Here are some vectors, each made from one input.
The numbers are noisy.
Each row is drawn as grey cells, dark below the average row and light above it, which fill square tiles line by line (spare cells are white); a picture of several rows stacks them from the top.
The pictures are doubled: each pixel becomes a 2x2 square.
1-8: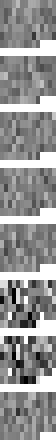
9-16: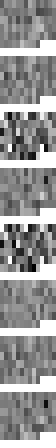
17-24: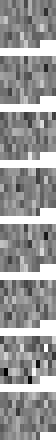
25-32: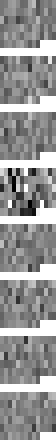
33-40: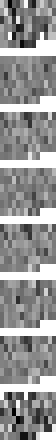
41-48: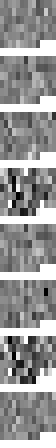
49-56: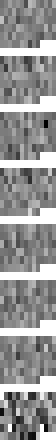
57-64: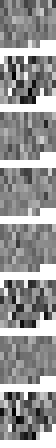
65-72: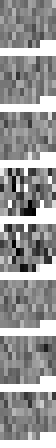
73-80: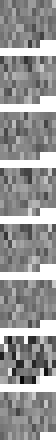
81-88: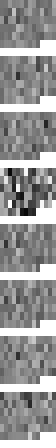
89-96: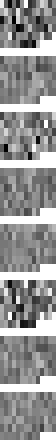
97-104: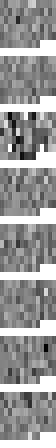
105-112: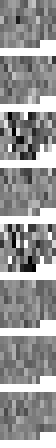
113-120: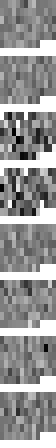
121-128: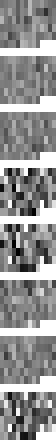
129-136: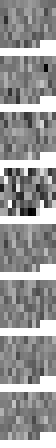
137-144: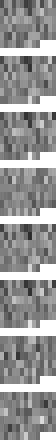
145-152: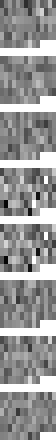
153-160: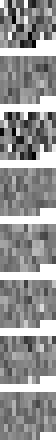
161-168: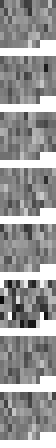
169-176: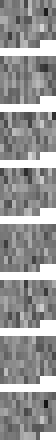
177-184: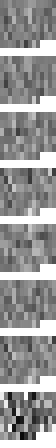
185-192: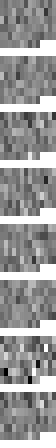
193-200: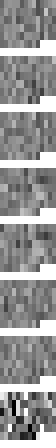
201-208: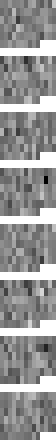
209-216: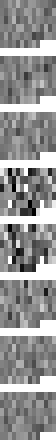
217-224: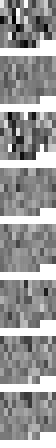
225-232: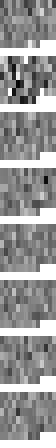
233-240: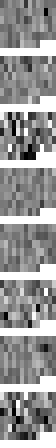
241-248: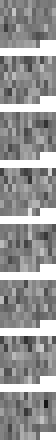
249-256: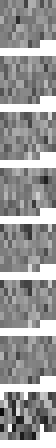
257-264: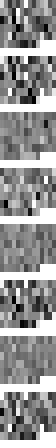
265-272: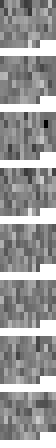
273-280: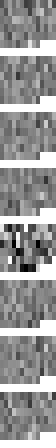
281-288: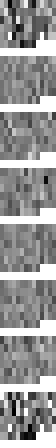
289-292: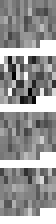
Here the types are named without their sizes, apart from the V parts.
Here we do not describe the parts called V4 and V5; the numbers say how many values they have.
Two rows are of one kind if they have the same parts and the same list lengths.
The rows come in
5 kinds.
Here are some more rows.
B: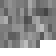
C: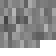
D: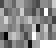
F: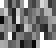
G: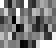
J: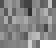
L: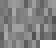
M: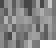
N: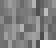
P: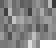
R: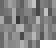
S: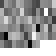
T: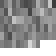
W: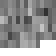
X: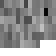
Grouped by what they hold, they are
B, W, X
C, L, N, R
D, S
F, G
J, M, P, T

